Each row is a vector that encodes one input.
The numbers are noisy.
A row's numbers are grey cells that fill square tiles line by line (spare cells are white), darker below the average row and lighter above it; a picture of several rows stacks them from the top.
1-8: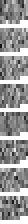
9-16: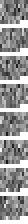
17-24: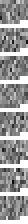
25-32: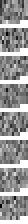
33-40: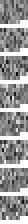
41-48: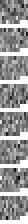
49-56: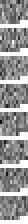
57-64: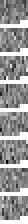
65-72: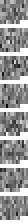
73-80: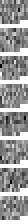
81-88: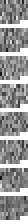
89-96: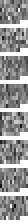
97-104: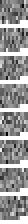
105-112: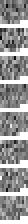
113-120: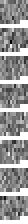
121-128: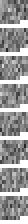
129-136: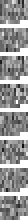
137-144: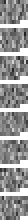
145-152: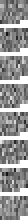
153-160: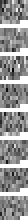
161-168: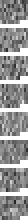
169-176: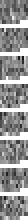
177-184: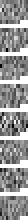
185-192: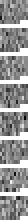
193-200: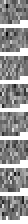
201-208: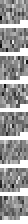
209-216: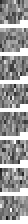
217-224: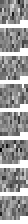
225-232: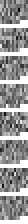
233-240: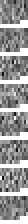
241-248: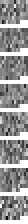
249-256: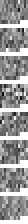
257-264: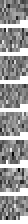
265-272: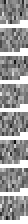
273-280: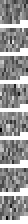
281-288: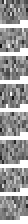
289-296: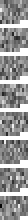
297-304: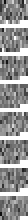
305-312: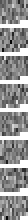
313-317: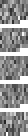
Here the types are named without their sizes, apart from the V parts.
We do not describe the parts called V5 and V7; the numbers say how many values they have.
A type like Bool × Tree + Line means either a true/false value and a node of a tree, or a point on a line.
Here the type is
(Bool × Bool × Bool + V5) × V7 + Circle + Line × Line + Unit.
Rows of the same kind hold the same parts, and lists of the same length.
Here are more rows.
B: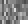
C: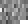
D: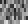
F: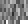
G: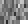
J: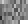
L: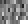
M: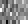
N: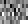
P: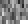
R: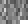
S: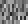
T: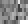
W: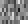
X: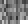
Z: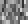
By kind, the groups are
B, C, R, T, W, X
D, F, L, N, P, Z
G, M
J
S

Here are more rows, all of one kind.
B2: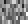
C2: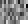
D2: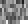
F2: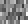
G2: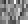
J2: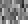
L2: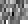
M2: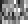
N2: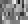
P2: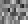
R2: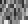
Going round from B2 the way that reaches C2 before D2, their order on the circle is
B2, F2, L2, P2, J2, C2, G2, D2, R2, M2, N2.
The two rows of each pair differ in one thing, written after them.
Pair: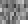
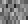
the value of V7
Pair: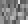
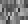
one of the three true/false values
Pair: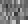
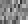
one of the three true/false values
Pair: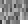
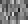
one of the three true/false values
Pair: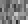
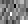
the value of V7
